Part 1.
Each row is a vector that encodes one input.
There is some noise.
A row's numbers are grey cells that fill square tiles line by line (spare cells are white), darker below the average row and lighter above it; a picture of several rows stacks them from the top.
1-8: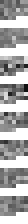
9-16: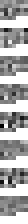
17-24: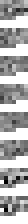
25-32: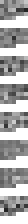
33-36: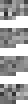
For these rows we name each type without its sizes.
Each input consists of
three true/false values.
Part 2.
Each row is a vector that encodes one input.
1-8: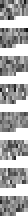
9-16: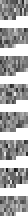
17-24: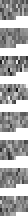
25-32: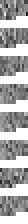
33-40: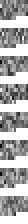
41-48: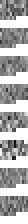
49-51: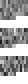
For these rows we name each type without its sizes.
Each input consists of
a point on a circle.
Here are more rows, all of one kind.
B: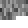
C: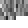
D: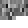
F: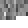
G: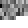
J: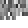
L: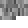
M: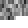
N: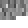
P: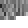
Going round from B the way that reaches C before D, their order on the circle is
B, F, C, D, L, G, P, N, J, M.
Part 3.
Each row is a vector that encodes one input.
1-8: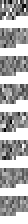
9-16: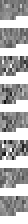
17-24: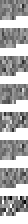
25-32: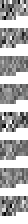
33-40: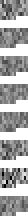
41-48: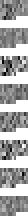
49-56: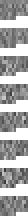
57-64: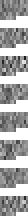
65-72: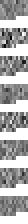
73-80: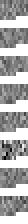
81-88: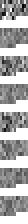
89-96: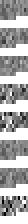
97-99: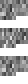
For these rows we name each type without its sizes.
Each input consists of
five true/false values.
